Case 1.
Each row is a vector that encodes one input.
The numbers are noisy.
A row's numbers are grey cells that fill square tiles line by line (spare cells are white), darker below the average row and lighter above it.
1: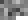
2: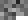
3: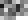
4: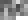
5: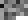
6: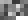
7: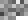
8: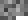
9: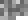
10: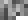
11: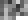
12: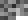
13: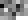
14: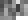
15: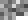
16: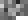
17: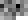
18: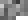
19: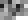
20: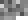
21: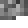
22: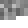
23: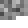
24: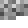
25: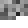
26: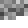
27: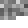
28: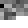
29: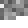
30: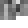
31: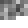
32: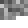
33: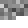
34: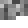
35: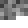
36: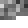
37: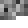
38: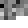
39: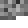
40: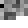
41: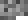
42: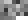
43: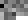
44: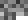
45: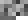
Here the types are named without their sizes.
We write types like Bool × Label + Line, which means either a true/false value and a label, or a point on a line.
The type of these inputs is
Bool × Line.
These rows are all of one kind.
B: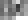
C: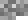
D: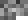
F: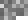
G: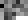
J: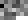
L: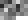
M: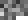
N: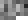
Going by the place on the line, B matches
D and M.
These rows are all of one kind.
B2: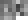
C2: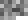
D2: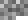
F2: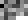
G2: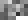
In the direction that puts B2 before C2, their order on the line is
F2, B2, C2, D2, G2.
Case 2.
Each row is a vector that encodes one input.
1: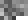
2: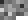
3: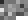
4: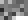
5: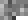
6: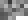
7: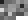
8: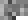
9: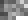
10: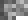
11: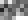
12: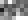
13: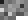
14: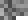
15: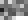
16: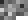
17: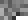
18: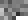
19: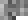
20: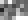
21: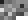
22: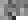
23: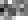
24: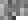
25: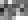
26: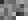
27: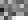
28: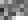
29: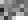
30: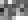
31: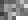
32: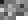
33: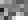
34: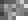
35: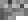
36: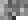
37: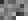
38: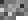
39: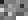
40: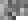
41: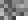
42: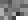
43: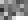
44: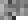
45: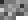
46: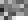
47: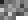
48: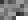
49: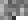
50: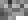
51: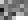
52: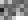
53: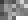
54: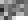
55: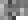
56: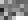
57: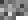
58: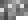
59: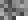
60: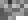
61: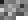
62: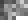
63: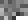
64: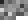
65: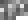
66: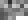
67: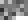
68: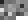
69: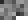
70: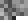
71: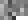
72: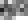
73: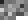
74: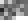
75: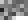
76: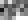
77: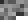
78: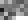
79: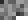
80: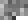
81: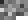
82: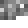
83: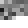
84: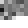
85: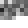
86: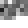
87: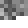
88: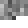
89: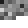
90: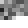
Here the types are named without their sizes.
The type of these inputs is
Line × Line + Tree.
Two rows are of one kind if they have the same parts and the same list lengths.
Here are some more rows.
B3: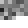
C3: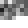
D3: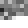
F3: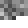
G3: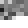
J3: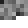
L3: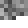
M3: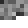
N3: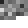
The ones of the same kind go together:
B3, C3, D3, G3
F3, J3, L3, M3, N3

